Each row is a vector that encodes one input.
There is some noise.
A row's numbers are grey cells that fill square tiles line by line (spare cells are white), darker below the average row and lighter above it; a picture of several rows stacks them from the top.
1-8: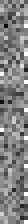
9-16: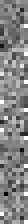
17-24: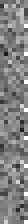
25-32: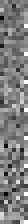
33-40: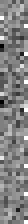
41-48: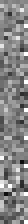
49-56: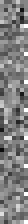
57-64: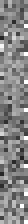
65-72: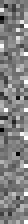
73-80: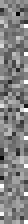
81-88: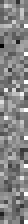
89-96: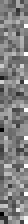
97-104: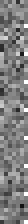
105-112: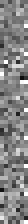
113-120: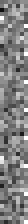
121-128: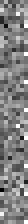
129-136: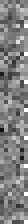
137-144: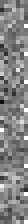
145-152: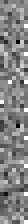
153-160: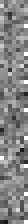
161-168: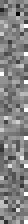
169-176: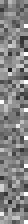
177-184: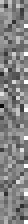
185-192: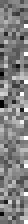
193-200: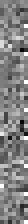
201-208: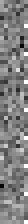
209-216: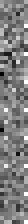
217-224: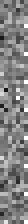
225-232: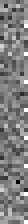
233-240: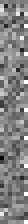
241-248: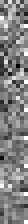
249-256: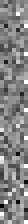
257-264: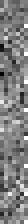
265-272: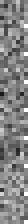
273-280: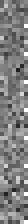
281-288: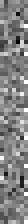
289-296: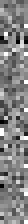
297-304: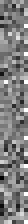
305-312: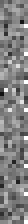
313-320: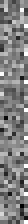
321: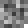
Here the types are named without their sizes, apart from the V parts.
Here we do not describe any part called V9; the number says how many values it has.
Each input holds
a node of a tree, together with either three true/false values, or a value of V9.
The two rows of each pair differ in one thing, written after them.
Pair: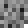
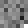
the node of the tree
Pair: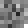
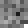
the node of the tree
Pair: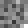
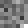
one of the three true/false values
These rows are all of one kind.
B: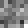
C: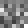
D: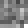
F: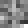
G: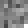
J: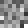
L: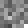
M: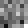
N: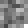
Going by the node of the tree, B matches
G, M and N.
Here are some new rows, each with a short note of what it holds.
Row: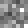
a node of a tree and a value of V9
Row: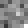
a node of a tree and a value of V9
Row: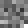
a node of a tree and three true/false values
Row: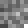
a node of a tree and a value of V9
